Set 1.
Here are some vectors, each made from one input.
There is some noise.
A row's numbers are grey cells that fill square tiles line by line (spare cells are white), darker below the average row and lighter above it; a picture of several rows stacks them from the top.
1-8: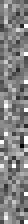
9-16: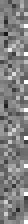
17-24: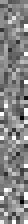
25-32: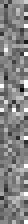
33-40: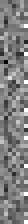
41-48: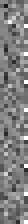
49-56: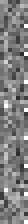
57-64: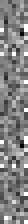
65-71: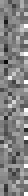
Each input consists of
a list of up to two points on a 7-point line.
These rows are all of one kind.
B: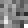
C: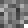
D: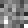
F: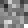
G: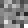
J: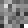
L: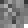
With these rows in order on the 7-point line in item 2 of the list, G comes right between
J and L.
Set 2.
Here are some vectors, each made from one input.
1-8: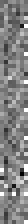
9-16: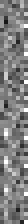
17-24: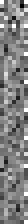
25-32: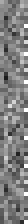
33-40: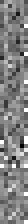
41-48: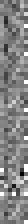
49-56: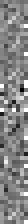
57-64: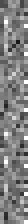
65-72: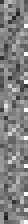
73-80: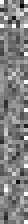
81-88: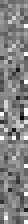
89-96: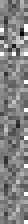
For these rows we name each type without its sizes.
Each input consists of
a list of points on a line.
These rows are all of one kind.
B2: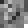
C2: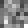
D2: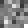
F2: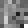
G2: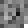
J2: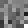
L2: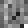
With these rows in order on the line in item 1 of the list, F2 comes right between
C2 and J2.
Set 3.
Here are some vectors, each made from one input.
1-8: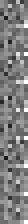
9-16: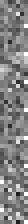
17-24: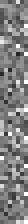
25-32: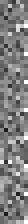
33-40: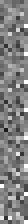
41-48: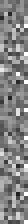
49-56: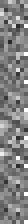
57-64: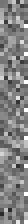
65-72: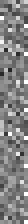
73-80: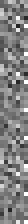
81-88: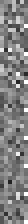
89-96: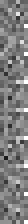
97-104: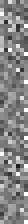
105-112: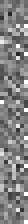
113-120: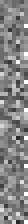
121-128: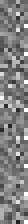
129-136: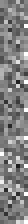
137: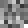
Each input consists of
either a point on a 14-point circle, or a point on a 14-point line.
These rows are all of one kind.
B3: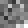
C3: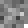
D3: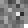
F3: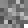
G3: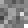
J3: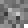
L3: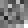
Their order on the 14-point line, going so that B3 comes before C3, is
B3, L3, F3, G3, C3, J3, D3.
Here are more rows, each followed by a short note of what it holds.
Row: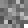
a point on a 14-point line
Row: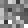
a point on a 14-point circle
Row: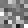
a point on a 14-point circle
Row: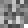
a point on a 14-point circle
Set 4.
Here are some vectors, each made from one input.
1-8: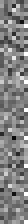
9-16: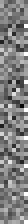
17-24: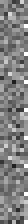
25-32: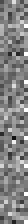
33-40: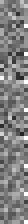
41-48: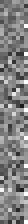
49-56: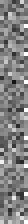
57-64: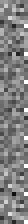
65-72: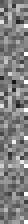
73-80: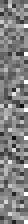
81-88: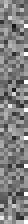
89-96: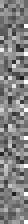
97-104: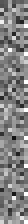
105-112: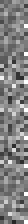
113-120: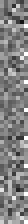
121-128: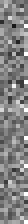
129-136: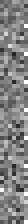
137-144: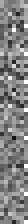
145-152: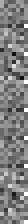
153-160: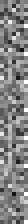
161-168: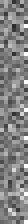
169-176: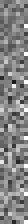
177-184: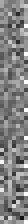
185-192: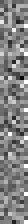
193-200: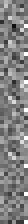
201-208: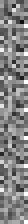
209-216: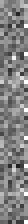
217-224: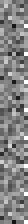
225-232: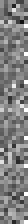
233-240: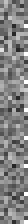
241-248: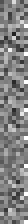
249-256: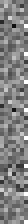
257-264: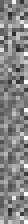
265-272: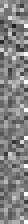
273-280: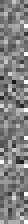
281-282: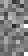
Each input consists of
either a point on a 5-point line, or a point on a 17-point line.
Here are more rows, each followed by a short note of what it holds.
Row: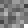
a point on a 17-point line
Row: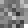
a point on a 17-point line
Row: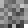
a point on a 17-point line
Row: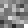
a point on a 17-point line
